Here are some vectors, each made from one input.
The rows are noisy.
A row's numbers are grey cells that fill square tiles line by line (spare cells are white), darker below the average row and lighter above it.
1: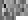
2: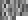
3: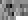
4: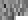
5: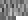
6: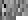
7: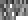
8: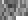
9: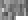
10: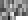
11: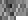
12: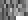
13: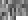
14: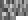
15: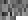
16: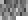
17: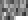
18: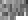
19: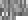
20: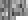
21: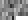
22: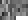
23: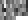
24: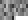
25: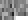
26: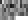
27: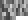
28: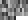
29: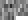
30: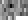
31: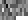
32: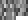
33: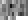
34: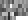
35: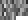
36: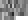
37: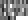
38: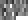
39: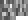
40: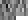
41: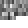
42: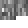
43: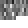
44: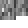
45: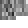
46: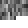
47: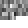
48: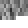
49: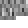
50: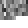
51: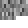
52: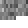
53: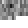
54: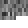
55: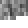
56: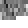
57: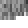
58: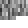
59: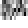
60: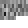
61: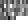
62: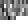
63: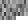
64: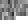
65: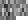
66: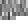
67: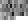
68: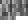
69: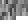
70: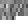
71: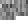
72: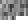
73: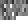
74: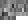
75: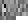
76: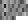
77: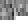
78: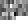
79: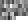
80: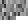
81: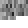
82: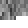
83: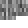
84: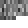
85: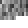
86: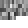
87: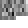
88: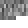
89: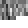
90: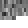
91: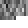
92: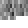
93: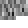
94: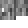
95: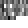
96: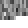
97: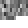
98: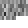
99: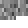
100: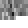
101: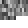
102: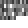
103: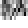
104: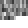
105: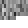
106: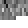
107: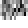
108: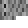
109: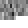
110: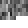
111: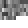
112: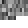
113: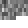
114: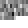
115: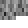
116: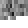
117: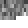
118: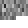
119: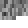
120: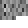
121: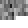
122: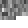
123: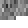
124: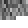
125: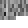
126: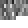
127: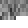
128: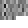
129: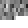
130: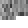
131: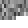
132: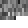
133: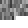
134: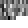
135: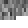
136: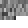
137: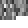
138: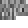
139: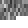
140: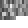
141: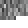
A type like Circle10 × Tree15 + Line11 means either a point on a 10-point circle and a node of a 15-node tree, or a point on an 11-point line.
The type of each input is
List3(Line7).
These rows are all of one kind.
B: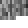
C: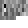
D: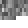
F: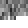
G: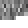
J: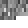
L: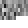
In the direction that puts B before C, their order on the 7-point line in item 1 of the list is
J, D, F, B, G, C, L.
